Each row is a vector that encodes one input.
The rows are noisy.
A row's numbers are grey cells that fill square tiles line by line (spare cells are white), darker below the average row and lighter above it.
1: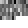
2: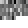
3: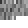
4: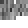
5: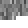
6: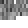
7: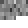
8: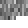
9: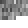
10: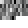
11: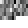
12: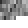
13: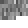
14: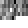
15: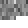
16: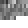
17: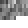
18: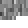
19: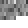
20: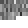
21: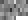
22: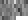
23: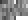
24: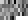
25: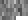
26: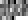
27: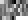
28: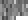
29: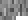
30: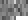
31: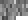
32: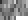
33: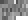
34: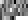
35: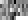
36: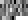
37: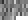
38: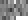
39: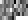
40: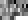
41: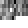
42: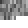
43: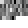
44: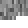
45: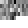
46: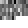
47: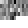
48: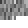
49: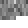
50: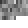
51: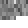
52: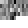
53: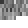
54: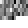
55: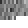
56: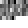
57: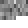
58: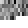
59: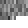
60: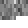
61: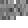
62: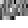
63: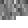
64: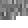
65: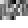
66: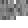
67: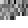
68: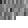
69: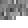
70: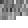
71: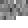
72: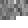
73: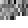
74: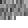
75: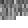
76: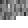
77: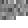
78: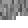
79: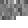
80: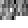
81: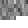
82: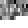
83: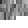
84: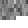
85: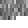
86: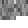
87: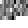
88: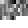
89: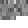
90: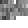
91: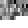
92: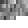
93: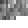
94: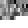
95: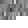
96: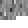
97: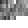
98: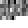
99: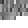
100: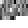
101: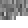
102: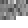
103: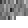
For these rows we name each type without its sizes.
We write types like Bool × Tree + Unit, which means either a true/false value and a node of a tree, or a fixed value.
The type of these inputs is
Label + Line × (Tree + Unit).
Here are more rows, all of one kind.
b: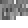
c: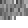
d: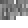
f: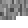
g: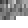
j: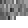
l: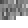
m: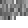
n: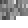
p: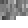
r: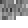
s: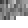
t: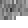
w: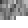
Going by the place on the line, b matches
d, j and n.
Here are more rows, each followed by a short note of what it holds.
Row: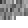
a point on a line and a node of a tree
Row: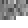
a point on a line
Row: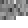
a point on a line
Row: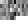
a label
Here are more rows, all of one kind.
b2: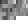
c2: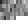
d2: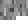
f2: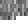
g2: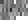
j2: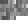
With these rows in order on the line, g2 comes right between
d2 and j2.
